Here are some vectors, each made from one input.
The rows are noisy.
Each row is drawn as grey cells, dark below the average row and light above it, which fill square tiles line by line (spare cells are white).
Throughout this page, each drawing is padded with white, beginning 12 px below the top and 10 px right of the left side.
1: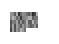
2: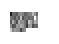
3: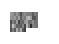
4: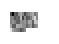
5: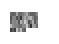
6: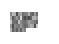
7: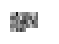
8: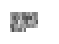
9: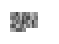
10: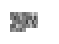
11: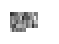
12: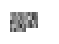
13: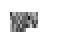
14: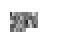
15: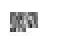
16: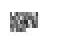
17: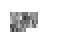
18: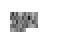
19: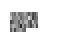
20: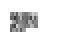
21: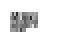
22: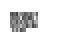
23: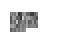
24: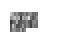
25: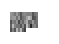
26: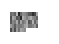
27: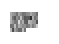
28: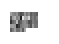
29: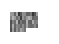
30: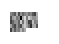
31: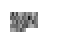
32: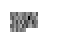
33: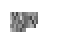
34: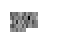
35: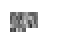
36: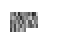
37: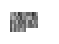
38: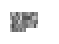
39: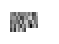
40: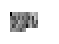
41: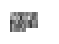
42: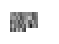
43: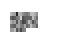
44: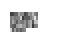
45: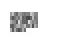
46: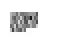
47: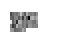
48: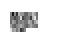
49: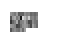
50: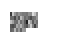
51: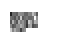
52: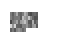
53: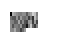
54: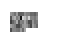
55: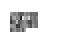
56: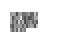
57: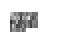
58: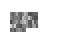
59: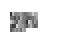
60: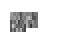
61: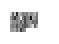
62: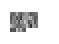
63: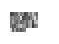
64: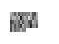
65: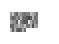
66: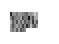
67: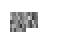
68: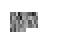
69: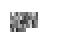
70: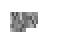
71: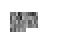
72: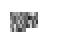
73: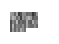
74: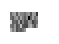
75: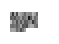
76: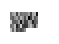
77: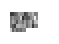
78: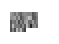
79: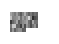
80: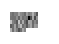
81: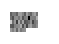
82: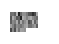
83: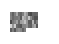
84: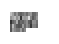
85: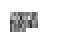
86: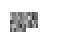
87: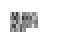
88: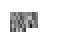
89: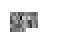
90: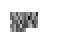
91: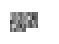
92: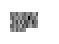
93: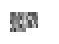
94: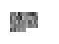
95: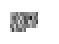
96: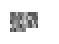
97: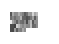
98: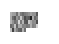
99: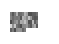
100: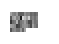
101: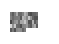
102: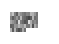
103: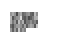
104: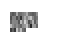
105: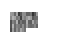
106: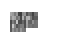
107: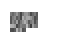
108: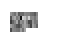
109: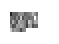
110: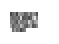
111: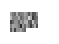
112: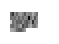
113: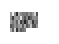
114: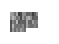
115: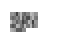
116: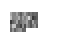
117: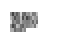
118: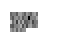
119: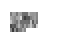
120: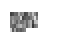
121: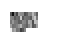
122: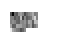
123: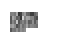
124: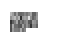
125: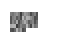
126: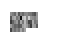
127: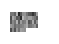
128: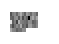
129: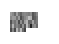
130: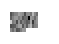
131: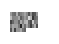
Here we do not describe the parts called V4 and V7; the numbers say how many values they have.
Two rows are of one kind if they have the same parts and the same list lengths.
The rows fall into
2 kinds.
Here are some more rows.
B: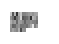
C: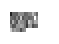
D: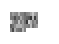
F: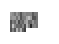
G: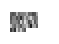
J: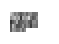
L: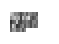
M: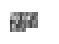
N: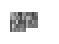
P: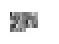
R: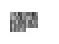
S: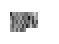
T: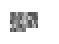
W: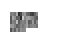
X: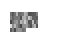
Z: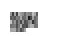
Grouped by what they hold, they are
B, C, D, P, S, Z
F, G, J, L, M, N, R, T, W, X

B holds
one of 6 labels and a value of V7.
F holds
a true/false value and a value of V4.
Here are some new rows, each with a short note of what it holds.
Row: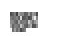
one of 6 labels and a value of V7
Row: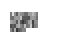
one of 6 labels and a value of V7
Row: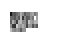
one of 6 labels and a value of V7
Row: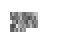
one of 6 labels and a value of V7
